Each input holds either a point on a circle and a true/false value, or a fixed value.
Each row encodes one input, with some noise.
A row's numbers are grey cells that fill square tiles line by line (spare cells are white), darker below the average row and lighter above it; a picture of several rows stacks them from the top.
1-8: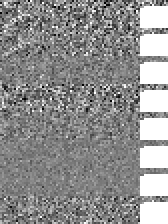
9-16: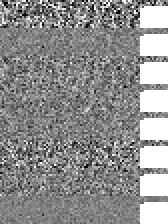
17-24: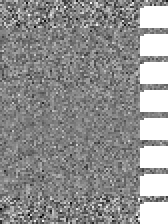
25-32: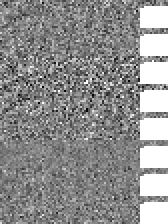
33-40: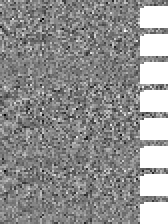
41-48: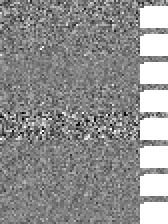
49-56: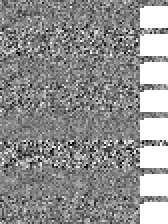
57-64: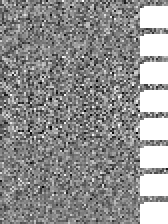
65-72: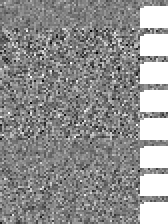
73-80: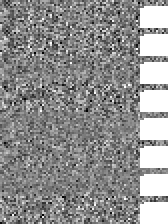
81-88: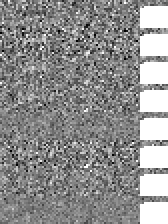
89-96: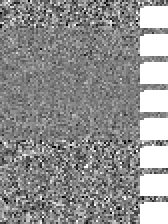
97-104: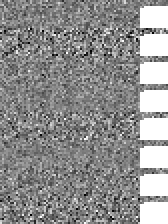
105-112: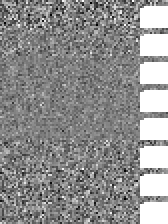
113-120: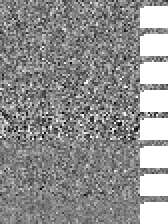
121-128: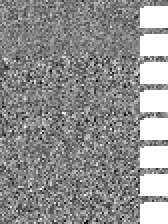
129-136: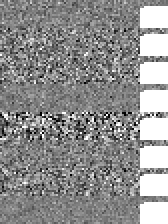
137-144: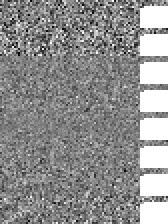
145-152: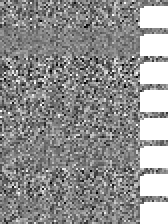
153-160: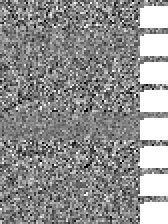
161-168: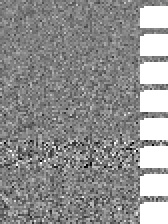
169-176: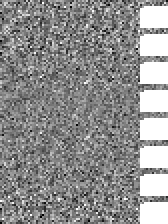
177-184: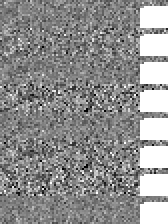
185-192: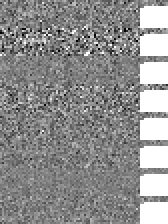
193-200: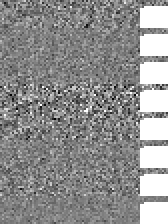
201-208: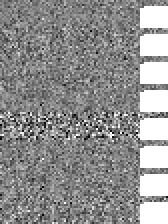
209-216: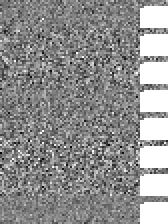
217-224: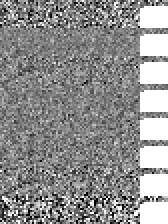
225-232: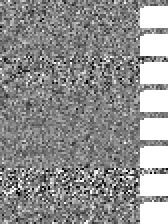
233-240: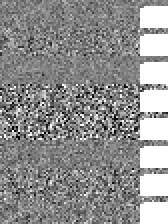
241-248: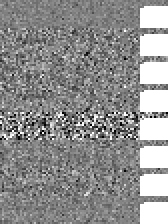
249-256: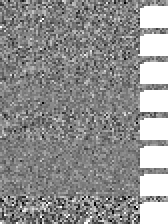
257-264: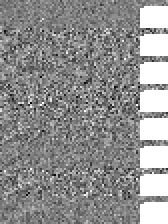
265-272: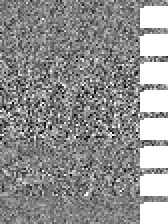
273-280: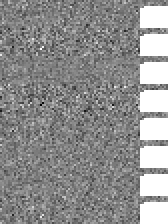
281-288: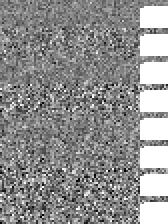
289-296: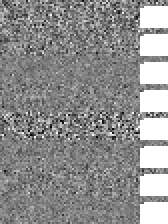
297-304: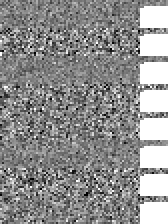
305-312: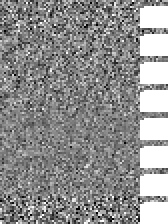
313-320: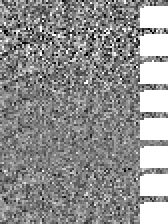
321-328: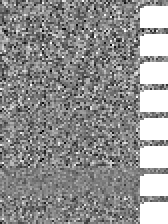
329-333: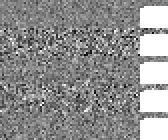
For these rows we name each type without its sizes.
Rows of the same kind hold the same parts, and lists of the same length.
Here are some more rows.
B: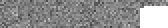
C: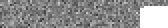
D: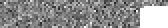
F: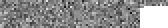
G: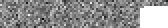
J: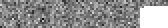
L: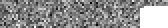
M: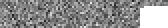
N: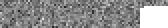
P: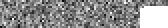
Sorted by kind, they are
B, C, D, G, J, L, M, N, P
F

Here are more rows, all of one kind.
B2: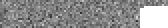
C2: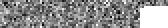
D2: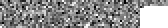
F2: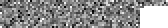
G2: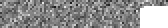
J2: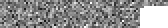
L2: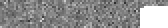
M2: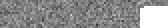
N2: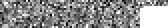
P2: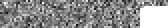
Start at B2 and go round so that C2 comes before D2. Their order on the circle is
B2, C2, M2, D2, G2, J2, F2, L2, N2, P2.
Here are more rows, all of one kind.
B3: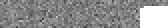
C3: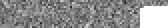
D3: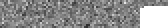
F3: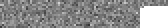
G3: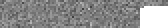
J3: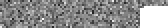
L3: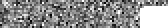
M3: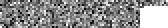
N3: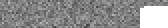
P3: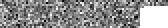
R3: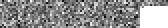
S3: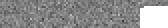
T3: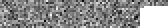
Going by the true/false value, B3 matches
C3 and L3.
